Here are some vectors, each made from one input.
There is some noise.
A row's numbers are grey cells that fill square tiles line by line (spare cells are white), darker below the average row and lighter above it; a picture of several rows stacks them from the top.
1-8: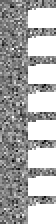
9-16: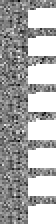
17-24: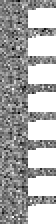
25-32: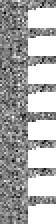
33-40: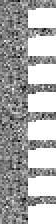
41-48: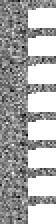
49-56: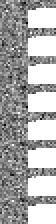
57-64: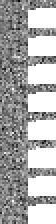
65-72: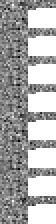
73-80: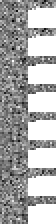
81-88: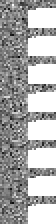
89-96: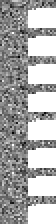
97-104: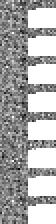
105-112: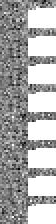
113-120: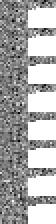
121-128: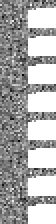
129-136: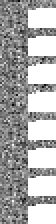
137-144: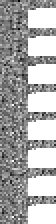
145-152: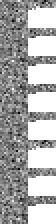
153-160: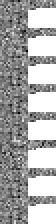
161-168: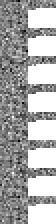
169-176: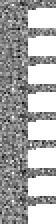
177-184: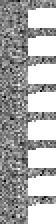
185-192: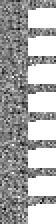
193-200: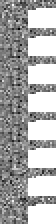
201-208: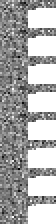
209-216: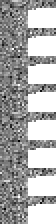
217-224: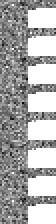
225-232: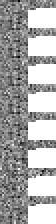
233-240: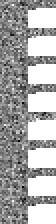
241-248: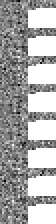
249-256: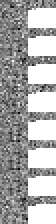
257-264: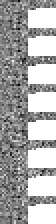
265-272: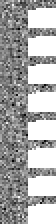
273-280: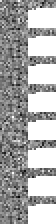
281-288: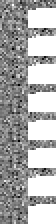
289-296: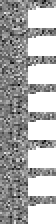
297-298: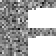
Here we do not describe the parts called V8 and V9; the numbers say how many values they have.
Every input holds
either a point on a 10-point circle, or a true/false value and a value of V8, or a value of V9.
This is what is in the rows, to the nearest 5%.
About 35% of them hold a point on a 10-point circle. About 35% of them hold a true/false value and a value of V8. The rest hold a value of V9.
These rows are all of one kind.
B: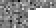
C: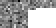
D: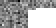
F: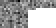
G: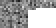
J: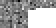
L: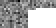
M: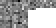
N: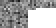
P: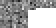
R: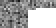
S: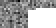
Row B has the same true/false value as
C, J, M and P.
